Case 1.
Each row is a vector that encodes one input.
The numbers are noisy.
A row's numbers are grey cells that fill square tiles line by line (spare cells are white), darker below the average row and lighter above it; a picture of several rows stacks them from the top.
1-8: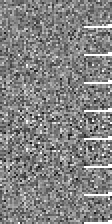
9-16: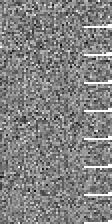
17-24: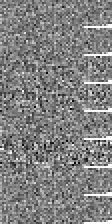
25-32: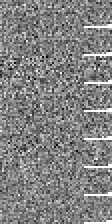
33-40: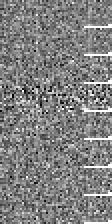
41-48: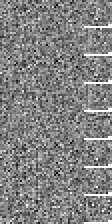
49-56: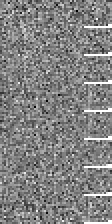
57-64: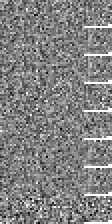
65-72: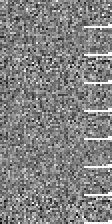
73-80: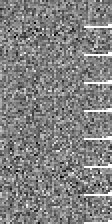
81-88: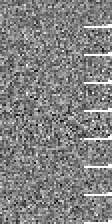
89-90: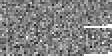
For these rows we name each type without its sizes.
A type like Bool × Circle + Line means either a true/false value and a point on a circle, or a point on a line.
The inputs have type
Label.
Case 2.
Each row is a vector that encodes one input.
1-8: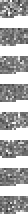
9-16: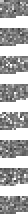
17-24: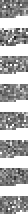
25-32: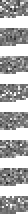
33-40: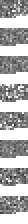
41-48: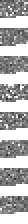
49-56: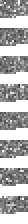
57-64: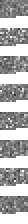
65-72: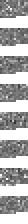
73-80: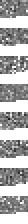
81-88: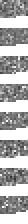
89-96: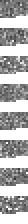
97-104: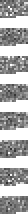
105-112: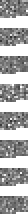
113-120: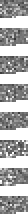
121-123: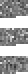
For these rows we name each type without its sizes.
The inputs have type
Label.
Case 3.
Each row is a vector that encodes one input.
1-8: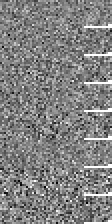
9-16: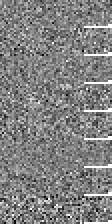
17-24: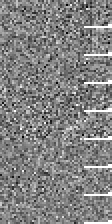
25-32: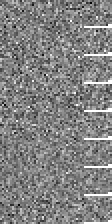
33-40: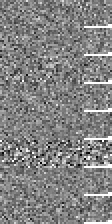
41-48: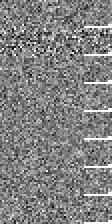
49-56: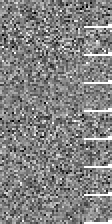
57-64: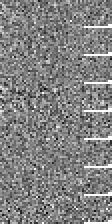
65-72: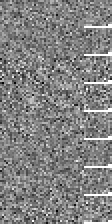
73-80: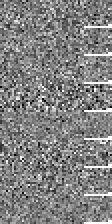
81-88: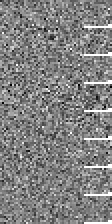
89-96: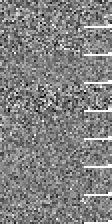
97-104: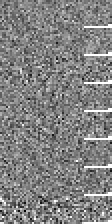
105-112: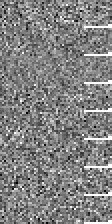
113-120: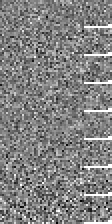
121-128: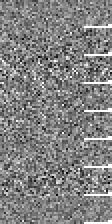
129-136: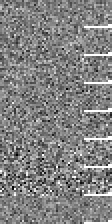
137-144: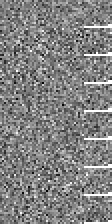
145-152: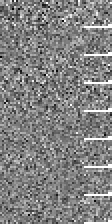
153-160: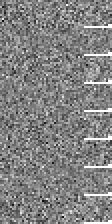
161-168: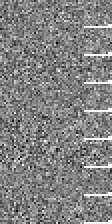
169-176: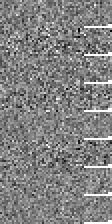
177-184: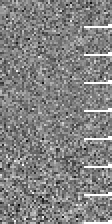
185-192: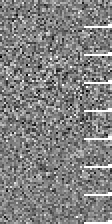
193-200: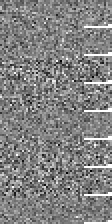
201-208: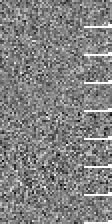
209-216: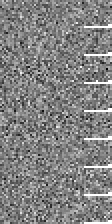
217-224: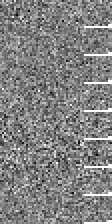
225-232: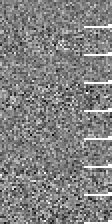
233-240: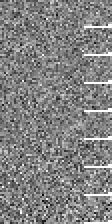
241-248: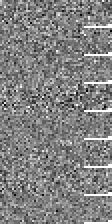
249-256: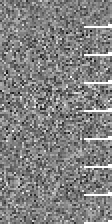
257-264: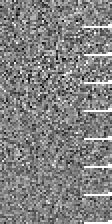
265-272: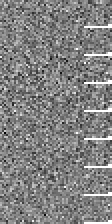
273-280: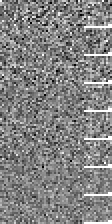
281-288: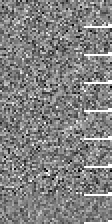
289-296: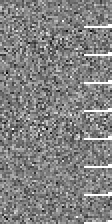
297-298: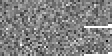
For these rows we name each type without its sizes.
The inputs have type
Circle.
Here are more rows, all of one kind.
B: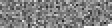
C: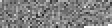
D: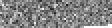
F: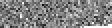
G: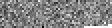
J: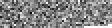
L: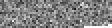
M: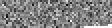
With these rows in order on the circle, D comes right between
B and M.
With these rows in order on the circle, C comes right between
L and M.
